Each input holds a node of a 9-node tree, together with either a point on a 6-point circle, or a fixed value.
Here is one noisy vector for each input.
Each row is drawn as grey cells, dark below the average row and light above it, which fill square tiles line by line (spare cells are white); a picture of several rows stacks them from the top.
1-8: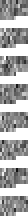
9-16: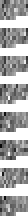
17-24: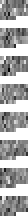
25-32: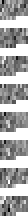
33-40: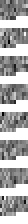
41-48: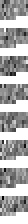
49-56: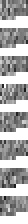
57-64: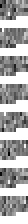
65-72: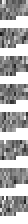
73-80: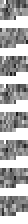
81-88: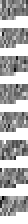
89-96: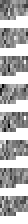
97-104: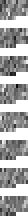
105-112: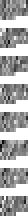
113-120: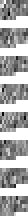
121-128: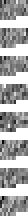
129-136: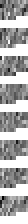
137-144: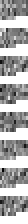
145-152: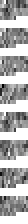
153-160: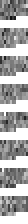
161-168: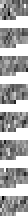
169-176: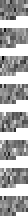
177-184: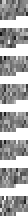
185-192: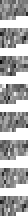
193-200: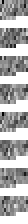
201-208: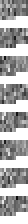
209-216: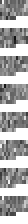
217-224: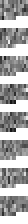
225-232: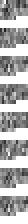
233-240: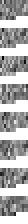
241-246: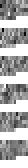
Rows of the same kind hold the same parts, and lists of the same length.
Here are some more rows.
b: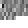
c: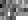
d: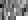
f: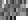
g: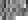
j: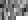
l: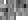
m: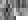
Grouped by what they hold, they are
b, f, l, m
c, d, g, j

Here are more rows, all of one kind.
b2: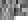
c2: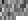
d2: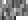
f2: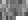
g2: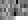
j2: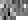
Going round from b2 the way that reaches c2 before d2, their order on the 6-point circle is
b2, c2, j2, d2, f2, g2.
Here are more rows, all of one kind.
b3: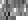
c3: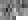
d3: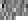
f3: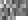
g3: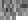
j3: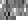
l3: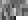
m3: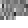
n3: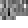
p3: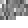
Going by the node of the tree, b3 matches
d3, j3, m3 and p3.
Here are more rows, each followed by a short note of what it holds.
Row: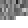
a point on a 6-point circle and a node of a 9-node tree
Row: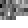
a node of a 9-node tree
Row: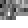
a node of a 9-node tree
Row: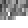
a node of a 9-node tree
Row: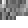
a point on a 6-point circle and a node of a 9-node tree
